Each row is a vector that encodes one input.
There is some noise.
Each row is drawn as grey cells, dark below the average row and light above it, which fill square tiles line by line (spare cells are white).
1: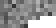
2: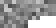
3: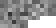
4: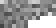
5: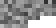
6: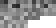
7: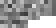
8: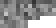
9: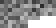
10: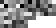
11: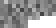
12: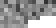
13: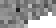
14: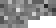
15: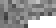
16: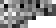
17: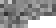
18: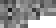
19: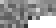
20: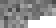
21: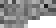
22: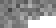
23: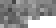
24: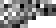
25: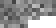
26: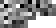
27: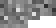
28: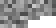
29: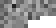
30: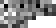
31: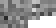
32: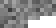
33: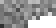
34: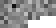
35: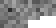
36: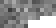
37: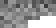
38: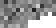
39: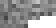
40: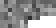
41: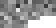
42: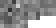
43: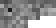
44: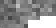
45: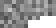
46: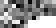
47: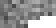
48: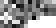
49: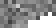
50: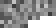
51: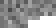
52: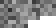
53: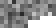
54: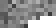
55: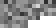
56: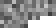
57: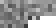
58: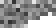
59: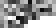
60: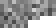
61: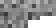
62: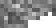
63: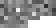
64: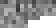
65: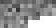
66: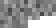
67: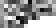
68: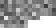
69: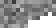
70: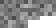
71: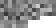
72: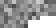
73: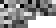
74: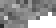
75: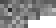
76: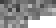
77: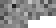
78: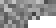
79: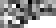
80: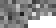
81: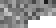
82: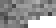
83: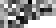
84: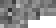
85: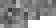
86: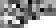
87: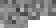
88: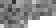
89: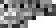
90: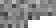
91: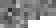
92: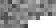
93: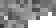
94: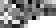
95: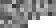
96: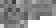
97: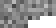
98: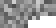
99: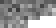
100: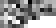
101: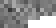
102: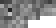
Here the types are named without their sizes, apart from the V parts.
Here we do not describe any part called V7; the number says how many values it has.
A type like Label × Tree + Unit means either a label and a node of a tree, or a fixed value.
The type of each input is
(Bool × Bool × Bool + Unit) × V7 + Line.
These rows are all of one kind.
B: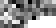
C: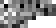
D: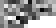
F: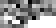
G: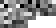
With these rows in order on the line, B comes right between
C and F.
